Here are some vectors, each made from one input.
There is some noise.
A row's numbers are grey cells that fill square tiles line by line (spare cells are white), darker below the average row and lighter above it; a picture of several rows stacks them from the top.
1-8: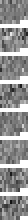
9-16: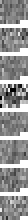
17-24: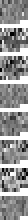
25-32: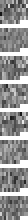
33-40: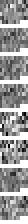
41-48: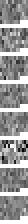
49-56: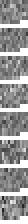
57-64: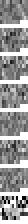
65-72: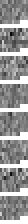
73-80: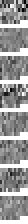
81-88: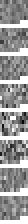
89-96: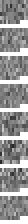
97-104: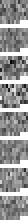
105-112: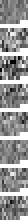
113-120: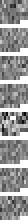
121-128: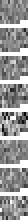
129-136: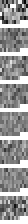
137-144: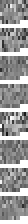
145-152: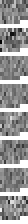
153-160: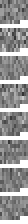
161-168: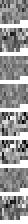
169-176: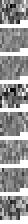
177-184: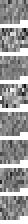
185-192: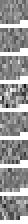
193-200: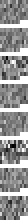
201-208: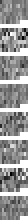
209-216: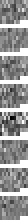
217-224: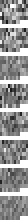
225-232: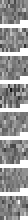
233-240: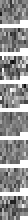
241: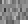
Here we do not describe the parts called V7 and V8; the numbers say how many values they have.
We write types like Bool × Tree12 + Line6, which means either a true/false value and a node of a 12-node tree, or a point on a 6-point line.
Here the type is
(Bool × V7 + Line6) × Line5 × V8.
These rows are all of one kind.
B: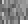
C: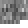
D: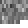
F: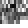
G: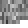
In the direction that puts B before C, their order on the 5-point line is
F, B, C, D, G.
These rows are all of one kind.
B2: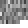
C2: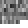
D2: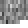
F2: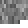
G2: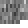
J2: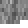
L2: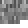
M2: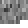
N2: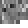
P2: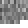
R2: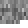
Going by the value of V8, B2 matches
D2, G2, J2 and R2.
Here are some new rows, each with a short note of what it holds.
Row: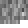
a point on a 5-point line, a point on a 6-point line and a value of V8
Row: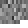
a point on a 5-point line, a true/false value, a value of V7 and a value of V8
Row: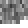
a point on a 5-point line, a point on a 6-point line and a value of V8
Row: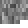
a point on a 5-point line, a true/false value, a value of V7 and a value of V8
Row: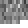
a point on a 5-point line, a point on a 6-point line and a value of V8
